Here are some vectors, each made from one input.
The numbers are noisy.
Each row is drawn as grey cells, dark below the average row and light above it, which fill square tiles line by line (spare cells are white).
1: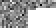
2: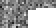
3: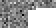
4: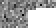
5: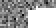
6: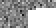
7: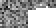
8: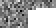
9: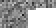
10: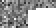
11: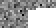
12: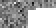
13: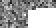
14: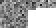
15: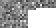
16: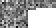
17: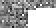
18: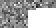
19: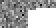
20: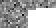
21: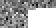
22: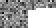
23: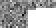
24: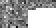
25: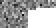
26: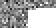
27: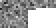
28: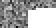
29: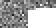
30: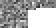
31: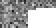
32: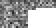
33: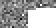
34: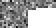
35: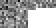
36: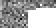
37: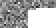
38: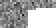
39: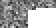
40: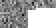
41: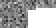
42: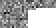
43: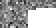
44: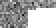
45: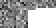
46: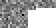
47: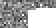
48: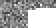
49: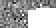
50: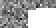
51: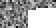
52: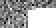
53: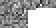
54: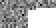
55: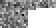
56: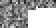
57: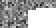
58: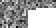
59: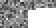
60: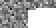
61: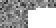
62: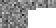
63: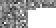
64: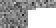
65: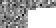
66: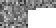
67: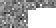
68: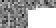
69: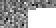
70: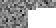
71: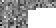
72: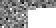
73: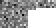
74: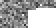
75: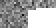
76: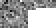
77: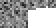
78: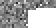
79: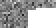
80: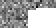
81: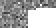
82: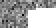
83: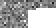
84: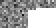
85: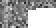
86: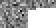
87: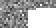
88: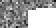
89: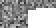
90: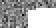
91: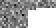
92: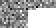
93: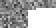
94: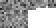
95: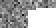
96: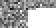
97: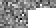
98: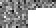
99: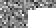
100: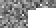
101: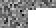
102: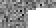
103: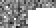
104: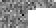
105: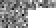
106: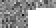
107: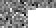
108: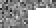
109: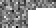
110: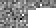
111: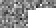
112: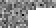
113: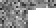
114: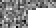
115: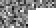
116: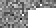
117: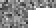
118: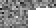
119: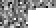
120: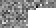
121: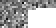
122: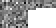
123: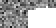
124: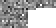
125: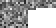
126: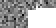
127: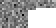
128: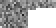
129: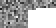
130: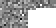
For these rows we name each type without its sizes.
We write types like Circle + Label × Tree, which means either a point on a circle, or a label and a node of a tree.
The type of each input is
Circle × Label × Label × Label.
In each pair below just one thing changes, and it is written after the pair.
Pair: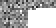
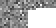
one of the three labels
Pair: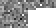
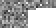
the place on the circle
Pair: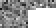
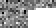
the place on the circle
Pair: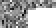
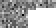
one of the three labels
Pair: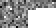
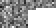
the place on the circle
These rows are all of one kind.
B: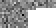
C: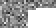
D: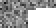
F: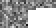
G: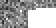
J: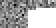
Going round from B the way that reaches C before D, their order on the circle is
B, G, C, J, F, D.
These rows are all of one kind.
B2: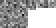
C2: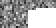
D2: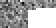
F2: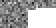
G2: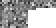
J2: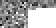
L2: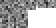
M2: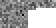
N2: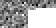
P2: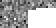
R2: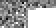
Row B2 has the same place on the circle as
J2, L2, N2 and R2.
